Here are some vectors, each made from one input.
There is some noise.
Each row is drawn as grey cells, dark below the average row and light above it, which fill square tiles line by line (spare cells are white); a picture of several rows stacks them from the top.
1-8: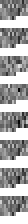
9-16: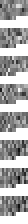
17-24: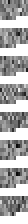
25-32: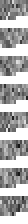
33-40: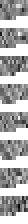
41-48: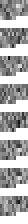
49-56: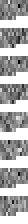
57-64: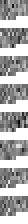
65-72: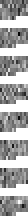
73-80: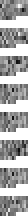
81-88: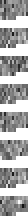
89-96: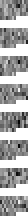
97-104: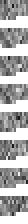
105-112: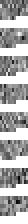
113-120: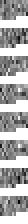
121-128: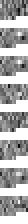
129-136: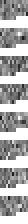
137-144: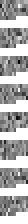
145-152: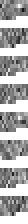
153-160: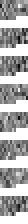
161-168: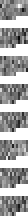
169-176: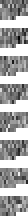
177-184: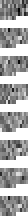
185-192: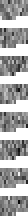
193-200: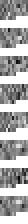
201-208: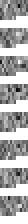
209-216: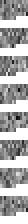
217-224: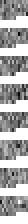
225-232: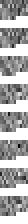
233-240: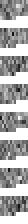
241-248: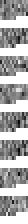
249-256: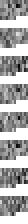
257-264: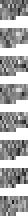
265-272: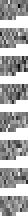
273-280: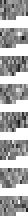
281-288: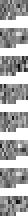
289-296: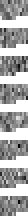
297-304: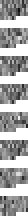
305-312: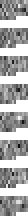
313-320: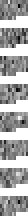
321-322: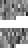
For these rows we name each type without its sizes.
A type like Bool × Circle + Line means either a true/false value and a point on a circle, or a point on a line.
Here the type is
Circle + Line.
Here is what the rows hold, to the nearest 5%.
About 75% of them hold a point on a circle. The rest hold a point on a line.
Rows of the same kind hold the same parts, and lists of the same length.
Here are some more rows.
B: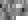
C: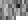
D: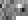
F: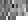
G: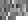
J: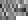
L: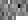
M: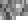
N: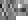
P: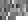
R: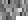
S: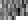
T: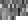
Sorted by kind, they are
B, C, D, F, G, J, L, M, N, P, R
S, T

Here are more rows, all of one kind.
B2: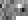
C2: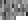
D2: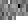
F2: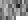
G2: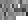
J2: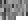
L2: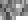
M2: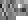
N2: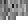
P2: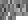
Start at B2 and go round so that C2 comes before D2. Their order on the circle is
B2, M2, G2, C2, J2, N2, P2, D2, F2, L2.
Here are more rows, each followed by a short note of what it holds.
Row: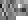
a point on a circle
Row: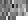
a point on a circle
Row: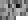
a point on a circle
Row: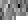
a point on a circle
